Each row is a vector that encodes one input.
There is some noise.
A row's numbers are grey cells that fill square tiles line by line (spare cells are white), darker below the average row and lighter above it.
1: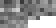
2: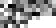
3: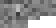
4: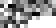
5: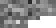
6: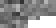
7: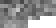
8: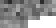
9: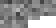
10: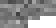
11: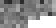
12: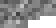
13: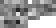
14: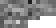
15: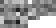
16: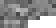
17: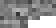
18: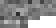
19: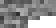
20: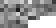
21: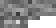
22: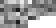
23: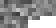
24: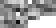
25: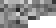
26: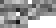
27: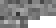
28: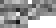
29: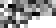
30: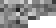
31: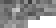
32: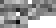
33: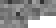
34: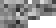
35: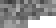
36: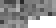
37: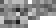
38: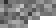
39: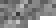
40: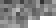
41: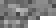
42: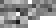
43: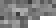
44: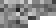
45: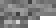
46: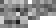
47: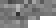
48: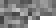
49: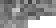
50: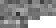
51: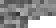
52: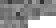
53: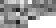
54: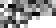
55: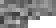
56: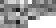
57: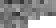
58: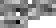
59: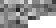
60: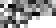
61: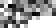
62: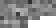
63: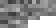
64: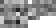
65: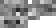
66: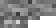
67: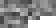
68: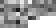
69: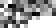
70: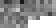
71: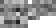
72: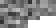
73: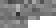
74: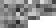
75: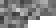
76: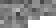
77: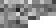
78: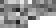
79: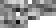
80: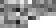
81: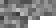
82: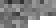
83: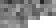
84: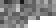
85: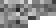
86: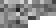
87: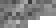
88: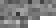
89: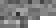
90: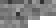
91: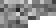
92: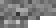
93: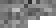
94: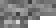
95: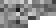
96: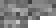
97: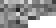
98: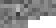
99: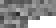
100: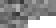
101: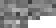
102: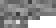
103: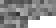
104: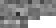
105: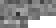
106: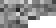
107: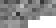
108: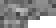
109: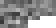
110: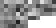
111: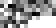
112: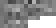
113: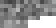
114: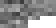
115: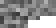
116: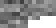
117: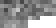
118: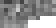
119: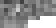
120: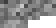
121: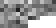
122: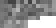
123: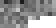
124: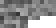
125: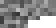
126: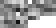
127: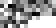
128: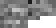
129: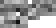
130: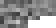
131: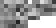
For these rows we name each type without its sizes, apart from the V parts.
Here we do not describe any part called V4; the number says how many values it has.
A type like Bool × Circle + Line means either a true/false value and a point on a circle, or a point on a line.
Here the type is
List(Bool × V4).
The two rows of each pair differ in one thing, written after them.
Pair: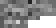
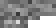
the value of V4 in item 2 of the list
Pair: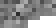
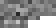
the value of V4 in item 1 of the list
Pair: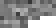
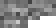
the value of V4 in item 2 of the list
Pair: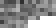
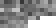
the true/false value in item 2 of the list
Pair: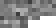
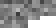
the value of V4 in item 1 of the list
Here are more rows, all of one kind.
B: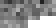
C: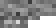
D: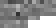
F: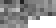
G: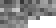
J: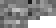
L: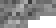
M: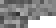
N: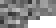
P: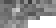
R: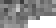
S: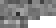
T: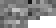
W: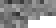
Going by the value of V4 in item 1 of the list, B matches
F, G, P and R.
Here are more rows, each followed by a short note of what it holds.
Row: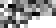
the empty list
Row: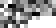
the empty list
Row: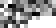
the empty list
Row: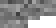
a list of two items
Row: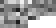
a list of one item
